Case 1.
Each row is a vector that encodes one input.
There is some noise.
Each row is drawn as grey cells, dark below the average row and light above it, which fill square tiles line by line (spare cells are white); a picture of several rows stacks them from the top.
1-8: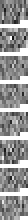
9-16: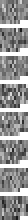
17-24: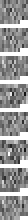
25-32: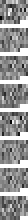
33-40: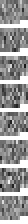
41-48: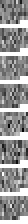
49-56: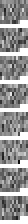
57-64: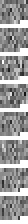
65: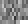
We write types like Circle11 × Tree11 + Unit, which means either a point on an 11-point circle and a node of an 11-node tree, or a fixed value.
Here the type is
Line6 + Line7.
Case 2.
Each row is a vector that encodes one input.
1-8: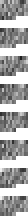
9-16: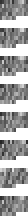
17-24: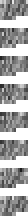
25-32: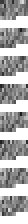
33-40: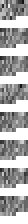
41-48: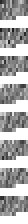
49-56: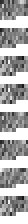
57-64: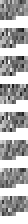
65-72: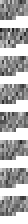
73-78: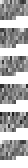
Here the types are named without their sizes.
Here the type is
Bool × (Tree + Unit).
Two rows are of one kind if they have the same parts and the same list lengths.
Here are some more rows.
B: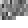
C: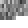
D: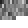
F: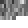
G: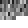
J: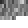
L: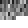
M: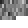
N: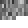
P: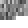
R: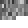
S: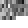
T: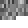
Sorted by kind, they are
B, C, D, F, J, M, N, P, R, T
G, L, S

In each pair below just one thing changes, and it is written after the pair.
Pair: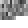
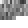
the node of the tree
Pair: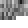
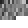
the true/false value
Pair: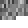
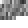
the true/false value
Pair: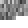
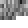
the node of the tree
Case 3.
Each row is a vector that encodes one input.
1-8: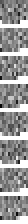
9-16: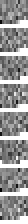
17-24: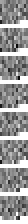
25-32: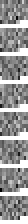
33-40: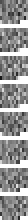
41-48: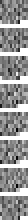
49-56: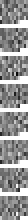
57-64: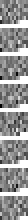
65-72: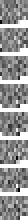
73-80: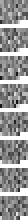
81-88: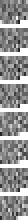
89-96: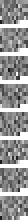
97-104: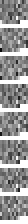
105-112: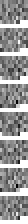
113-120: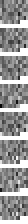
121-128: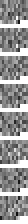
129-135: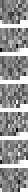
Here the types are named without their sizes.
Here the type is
Bool × Circle.
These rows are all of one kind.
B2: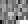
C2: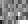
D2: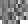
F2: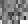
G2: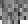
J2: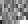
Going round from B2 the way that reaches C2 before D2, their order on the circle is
B2, C2, J2, D2, F2, G2.
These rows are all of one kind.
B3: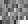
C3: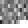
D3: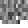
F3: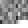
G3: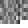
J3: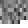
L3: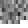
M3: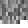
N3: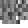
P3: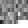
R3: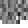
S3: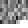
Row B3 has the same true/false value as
C3, F3, P3 and S3.
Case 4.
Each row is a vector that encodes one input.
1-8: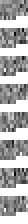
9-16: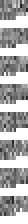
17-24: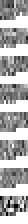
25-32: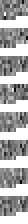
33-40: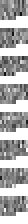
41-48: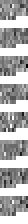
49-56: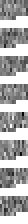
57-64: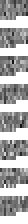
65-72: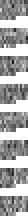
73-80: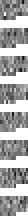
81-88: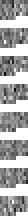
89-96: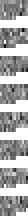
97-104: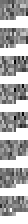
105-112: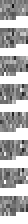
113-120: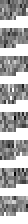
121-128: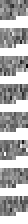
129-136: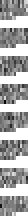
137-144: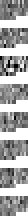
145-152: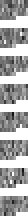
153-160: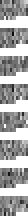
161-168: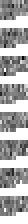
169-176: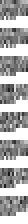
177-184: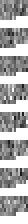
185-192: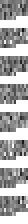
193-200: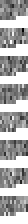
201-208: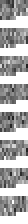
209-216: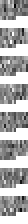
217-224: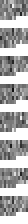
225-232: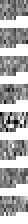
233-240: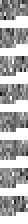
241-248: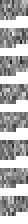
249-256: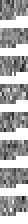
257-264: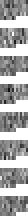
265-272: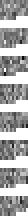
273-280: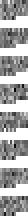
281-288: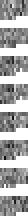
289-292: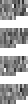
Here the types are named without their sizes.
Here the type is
Tree × Tree + Unit.
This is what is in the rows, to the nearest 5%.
A few of them hold a fixed value. The rest hold a node of each of two trees.
